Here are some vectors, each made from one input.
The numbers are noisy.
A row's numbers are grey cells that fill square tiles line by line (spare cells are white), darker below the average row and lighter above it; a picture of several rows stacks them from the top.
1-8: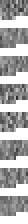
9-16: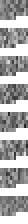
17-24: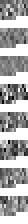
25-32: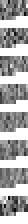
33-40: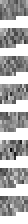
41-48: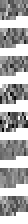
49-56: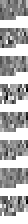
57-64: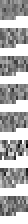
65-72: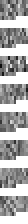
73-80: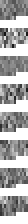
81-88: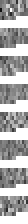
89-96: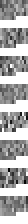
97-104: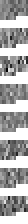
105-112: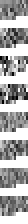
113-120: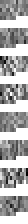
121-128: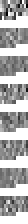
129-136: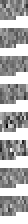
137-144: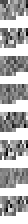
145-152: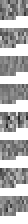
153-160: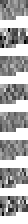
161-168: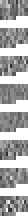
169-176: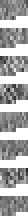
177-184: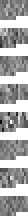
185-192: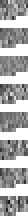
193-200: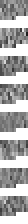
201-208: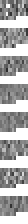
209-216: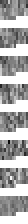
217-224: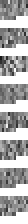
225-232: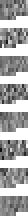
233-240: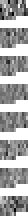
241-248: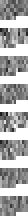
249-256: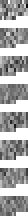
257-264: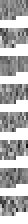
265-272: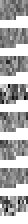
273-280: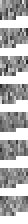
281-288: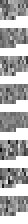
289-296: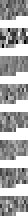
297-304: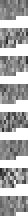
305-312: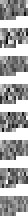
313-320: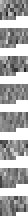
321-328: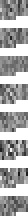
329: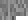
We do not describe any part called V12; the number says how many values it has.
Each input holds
a point on an 18-point circle, a true/false value and a value of V12.
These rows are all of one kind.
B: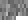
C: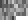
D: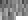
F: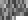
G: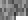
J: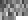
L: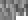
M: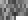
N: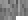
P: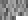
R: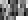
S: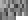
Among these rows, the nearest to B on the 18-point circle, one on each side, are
D and S.
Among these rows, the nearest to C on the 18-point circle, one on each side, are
F and N.
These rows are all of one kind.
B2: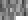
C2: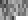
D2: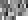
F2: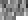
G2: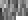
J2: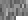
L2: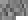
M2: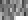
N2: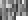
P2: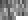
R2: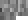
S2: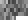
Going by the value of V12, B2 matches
D2, J2 and L2.
